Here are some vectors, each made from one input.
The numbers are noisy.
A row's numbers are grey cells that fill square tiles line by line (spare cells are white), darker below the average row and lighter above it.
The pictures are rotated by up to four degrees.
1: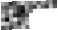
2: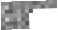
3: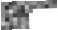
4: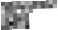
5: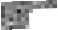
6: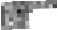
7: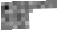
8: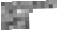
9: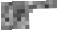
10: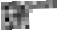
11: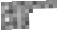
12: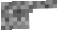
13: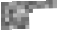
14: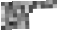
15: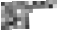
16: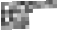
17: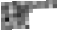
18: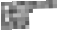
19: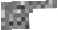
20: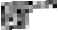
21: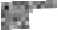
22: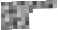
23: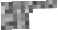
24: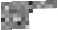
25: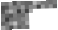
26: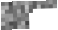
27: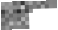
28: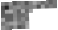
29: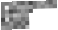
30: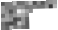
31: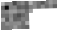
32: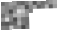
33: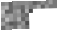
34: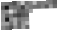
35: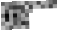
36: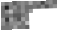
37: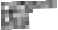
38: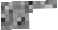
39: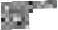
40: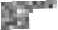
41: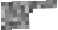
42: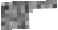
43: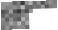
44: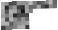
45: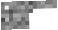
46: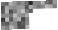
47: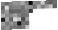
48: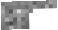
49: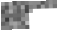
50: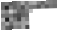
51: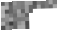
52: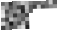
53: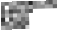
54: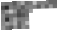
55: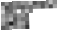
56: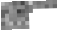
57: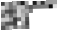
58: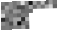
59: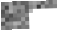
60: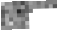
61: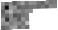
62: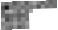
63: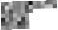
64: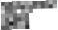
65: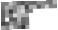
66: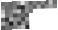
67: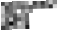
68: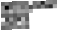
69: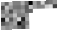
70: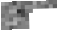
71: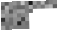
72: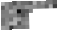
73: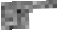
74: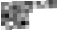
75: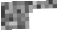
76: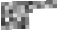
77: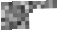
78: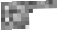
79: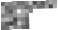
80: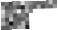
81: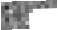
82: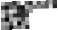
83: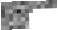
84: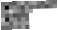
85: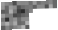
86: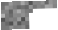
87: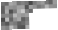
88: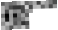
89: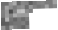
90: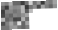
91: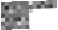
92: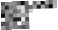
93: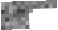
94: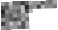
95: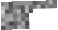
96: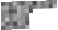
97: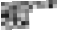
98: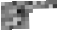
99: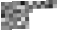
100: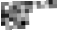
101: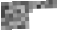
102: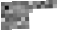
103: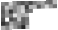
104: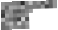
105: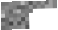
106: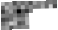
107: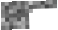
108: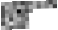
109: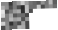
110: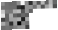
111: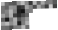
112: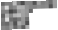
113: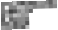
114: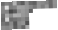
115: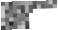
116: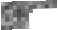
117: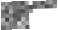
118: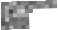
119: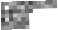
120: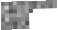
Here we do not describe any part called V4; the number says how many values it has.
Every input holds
a list of up to two items, each a true/false value and a value of V4.
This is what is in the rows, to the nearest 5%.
All of them are lists of up to two items, each a true/false value and a value of V4: about 5% are empty, 50% hold one and 45% two.
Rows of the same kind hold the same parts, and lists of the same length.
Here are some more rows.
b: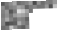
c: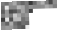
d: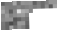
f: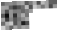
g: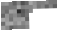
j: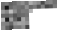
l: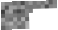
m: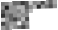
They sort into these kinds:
b, c, d
f
g, j, l, m

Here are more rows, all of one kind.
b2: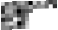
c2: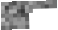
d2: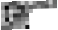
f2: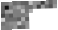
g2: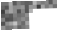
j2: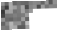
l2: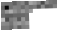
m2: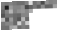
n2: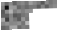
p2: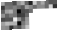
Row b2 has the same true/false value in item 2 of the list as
d2, j2, m2 and n2.
